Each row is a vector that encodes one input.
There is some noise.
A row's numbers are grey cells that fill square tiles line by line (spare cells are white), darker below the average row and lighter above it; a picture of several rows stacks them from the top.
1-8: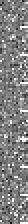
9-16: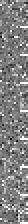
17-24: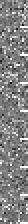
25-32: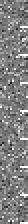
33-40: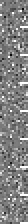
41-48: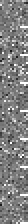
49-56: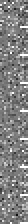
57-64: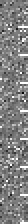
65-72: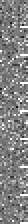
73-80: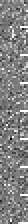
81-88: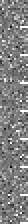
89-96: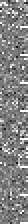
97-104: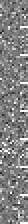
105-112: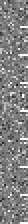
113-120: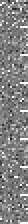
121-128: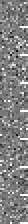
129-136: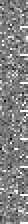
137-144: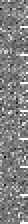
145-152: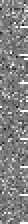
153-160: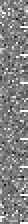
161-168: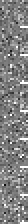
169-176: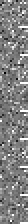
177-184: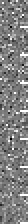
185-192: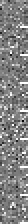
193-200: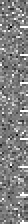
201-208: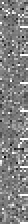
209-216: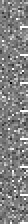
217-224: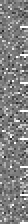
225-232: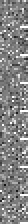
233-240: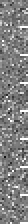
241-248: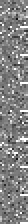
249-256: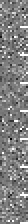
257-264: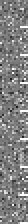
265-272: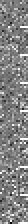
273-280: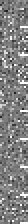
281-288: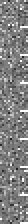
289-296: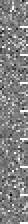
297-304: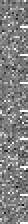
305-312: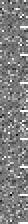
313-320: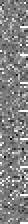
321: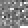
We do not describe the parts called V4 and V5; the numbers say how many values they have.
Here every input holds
a value of V4 and a value of V5, together with either a point on a 3-point line and a point on a 6-point line, or a point on an 8-point line.
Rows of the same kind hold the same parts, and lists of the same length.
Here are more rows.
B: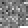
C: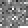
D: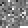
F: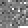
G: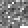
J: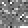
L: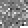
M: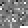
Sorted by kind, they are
B, C, D, F, M
G, J, L

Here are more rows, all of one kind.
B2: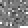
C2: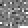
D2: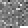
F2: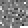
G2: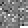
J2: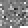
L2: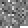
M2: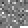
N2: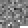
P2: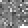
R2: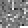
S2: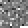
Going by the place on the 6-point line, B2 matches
D2 and S2.
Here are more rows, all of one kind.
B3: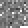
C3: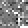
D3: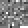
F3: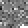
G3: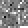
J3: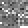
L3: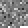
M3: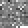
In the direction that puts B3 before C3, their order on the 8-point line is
B3, J3, F3, L3, M3, D3, G3, C3.
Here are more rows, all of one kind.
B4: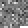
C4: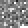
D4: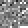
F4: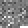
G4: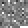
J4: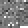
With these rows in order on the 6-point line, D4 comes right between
C4 and F4.
